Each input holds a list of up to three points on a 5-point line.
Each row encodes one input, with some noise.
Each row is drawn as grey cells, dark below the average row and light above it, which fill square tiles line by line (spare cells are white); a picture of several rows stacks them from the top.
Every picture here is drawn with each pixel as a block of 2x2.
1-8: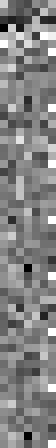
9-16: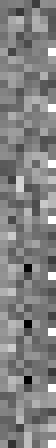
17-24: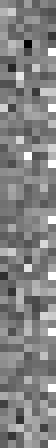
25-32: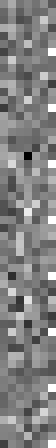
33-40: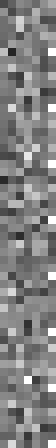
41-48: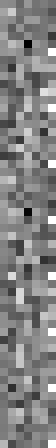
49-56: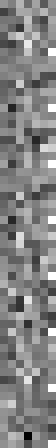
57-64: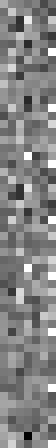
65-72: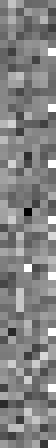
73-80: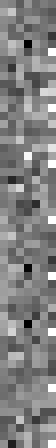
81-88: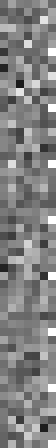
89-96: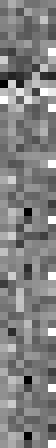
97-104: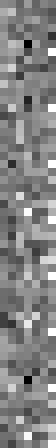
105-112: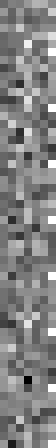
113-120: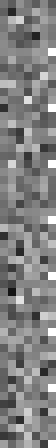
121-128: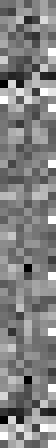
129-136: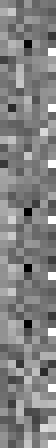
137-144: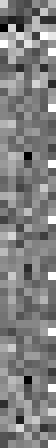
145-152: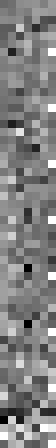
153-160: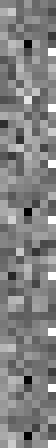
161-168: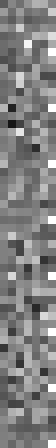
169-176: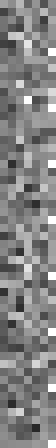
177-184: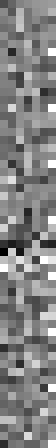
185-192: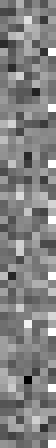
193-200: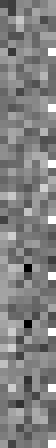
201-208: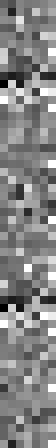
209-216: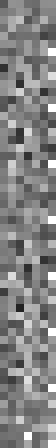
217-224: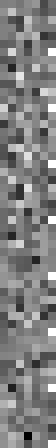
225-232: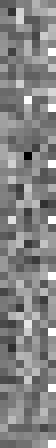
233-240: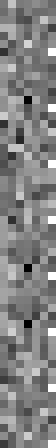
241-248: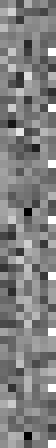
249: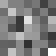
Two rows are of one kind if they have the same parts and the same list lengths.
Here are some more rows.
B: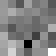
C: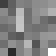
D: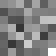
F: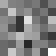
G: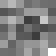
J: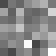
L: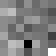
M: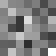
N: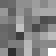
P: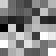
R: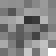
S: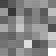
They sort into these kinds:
B, F, L, M
C, J, N, S
D, G, R
P

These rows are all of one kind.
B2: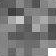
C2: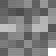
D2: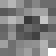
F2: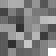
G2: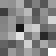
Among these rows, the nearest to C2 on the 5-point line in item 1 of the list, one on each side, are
B2 and F2.
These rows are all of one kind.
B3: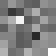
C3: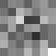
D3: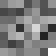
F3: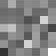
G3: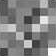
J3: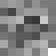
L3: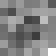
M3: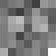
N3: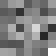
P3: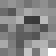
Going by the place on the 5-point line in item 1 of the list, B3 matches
C3, J3, L3 and P3.
